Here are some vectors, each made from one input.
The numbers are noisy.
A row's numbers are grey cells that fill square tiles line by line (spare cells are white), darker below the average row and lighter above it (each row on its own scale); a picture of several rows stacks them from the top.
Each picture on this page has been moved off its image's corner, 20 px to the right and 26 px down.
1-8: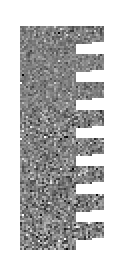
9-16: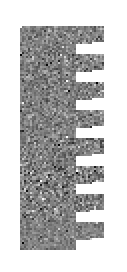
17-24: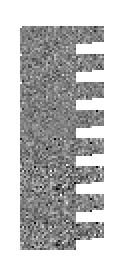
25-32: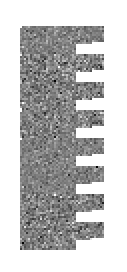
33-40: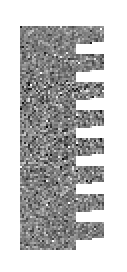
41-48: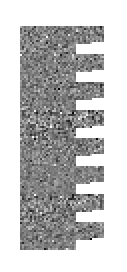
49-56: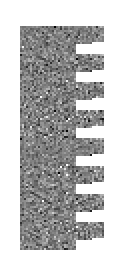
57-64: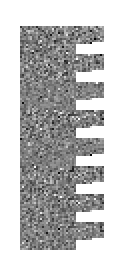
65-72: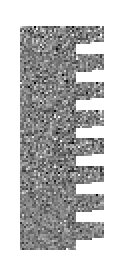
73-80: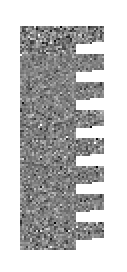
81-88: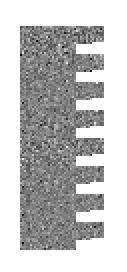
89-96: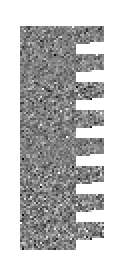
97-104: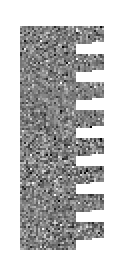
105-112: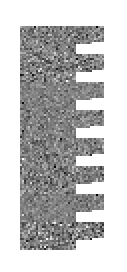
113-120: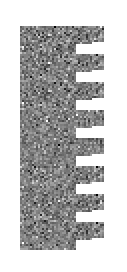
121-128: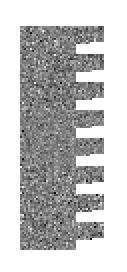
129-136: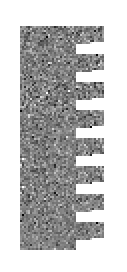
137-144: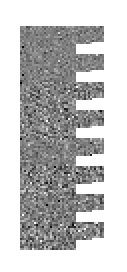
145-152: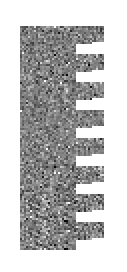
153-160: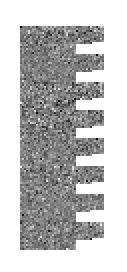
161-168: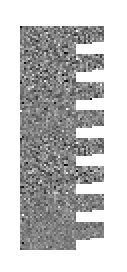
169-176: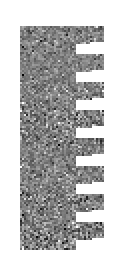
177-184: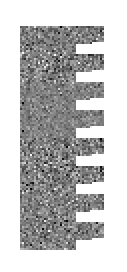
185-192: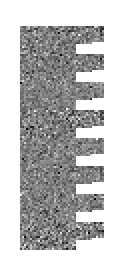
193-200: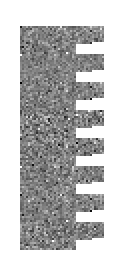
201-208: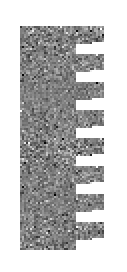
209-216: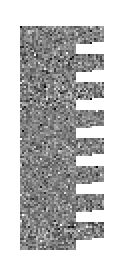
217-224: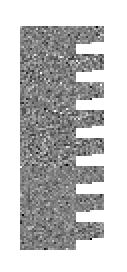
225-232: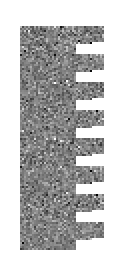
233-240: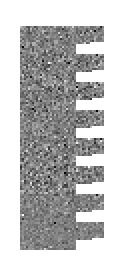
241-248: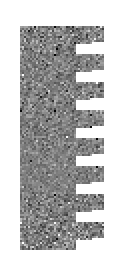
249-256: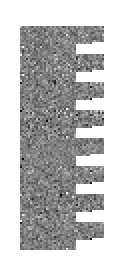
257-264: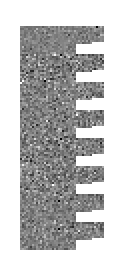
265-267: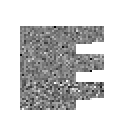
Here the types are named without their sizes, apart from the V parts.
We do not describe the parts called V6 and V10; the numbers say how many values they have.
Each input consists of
either a fixed value, or a node of a tree, a true/false value, a value of V6 and a value of V10.
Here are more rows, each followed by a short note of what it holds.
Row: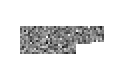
a node of a tree, a true/false value, a value of V6 and a value of V10
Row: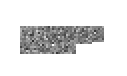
a fixed value
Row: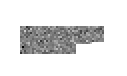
a node of a tree, a true/false value, a value of V6 and a value of V10
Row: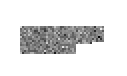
a node of a tree, a true/false value, a value of V6 and a value of V10
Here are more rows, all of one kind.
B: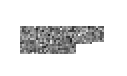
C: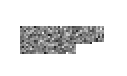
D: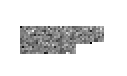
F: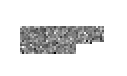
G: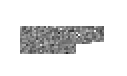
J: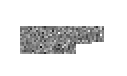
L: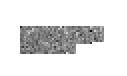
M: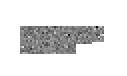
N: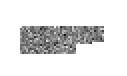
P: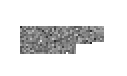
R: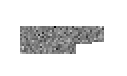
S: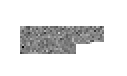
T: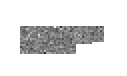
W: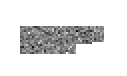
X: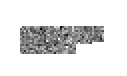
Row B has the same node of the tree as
C, D, J and T.
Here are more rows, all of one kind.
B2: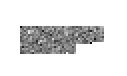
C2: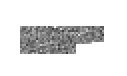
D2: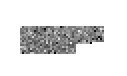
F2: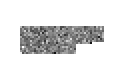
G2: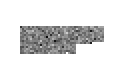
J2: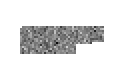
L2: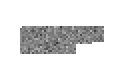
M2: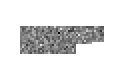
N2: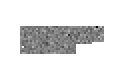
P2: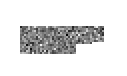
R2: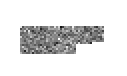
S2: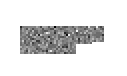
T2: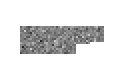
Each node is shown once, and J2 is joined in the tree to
C2 and L2.
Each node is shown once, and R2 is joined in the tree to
B2 and T2.
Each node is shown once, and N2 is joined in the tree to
T2.
